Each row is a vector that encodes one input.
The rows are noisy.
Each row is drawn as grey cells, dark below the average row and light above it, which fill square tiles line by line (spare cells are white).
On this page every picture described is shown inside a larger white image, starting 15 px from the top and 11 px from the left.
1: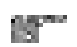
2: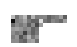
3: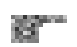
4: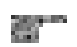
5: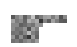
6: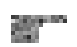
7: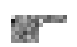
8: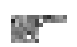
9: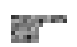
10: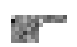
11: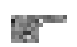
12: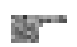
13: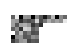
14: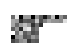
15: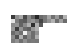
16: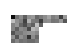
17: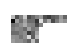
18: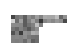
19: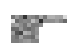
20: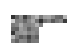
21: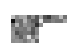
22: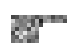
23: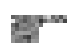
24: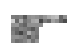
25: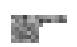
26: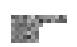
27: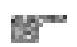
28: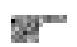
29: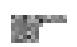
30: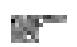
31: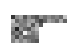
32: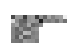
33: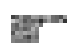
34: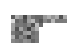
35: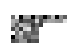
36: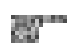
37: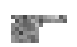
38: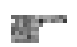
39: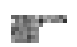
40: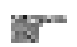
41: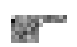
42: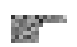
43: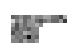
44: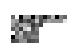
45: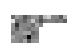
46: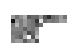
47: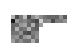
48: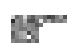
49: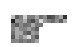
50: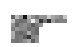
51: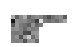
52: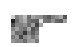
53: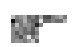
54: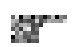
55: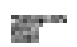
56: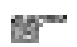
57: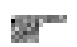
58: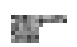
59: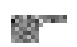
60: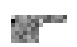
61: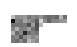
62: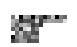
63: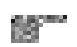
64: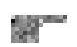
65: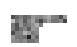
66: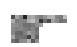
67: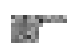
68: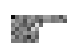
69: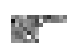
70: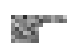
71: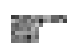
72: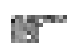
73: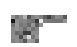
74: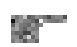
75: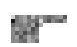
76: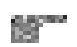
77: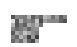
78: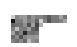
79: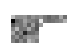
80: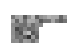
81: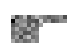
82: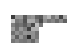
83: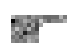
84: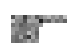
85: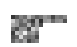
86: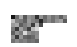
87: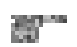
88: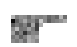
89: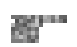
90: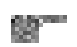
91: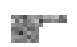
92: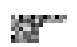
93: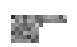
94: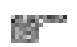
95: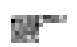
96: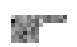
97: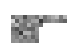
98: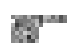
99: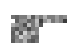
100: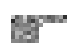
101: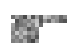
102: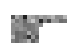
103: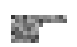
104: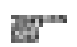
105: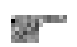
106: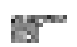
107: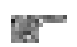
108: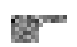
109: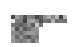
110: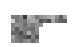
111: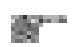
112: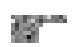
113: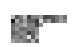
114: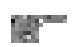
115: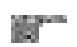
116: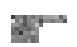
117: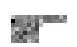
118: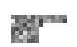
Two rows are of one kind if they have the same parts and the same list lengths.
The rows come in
3 kinds.
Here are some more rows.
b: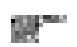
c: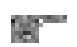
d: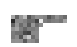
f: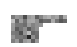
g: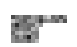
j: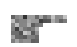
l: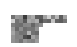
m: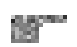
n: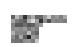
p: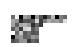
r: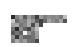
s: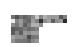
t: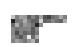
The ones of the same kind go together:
b, c, d, m, t
f, g, j, l, n, r, s
p

